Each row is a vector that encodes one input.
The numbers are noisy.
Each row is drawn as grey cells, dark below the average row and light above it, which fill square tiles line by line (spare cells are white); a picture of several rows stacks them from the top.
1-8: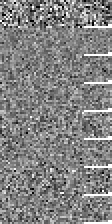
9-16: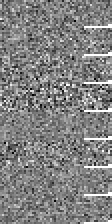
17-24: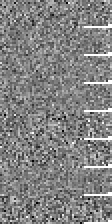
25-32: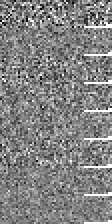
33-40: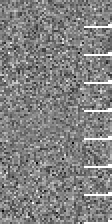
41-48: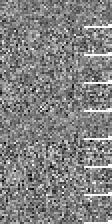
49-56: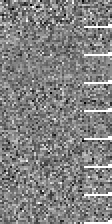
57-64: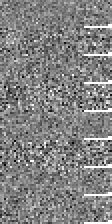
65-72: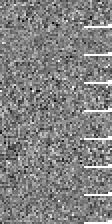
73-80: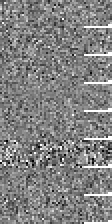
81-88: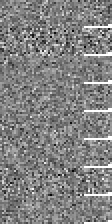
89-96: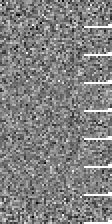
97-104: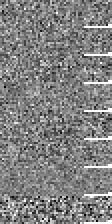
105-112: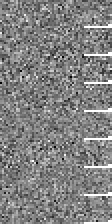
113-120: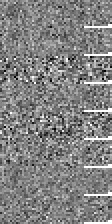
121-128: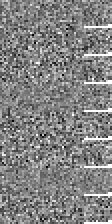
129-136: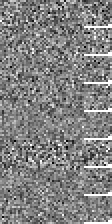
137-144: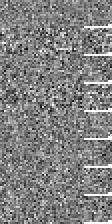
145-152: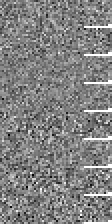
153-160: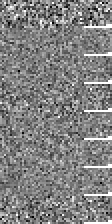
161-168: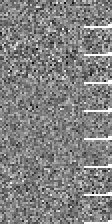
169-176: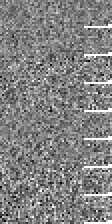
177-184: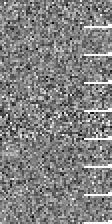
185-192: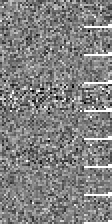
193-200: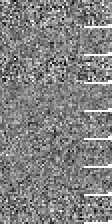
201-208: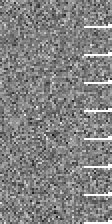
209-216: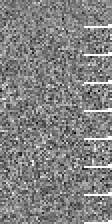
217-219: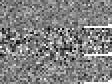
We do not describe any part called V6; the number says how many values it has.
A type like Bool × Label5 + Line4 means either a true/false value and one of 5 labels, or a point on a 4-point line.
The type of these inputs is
(Bool × Bool × Bool + Unit) × Line8 + Line9 + Line11 + V6.
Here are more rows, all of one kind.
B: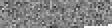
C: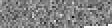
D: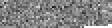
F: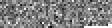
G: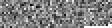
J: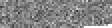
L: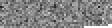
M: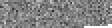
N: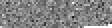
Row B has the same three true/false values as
D, L and M.
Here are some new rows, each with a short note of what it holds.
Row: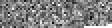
a value of V6
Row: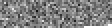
a point on an 11-point line
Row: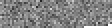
a point on an 8-point line
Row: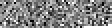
a point on an 8-point line and three true/false values
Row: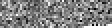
a point on a 9-point line
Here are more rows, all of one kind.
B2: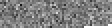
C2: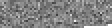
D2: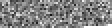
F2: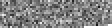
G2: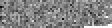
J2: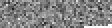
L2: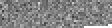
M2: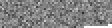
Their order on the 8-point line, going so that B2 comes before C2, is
M2, D2, B2, G2, C2, L2, F2, J2.
